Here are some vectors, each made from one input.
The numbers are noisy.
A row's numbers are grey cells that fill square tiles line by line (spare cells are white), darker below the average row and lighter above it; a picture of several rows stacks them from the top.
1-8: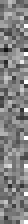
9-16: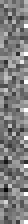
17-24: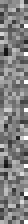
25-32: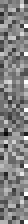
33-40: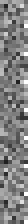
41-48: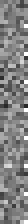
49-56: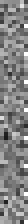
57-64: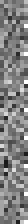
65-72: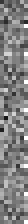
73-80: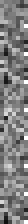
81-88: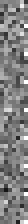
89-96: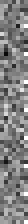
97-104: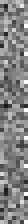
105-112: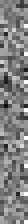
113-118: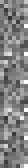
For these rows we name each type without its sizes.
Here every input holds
a point on a line.
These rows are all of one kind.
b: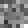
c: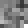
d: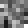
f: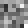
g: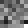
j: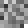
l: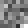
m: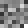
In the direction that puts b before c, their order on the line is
g, d, b, l, c, j, f, m.
